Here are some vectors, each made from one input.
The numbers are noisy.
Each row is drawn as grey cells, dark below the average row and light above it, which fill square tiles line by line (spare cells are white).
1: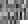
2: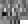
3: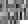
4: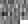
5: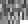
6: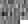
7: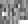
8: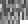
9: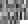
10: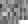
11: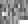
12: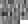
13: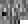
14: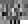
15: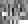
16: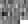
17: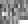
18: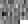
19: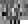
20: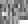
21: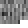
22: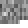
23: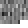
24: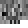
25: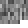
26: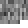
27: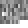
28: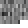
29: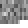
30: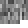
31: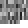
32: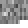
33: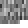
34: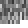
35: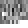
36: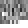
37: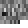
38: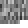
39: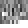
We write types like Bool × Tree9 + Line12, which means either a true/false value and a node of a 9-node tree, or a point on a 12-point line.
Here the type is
Bool × Line5.
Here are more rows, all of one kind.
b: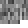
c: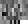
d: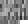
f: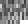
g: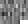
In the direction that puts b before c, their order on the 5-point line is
f, b, g, d, c.
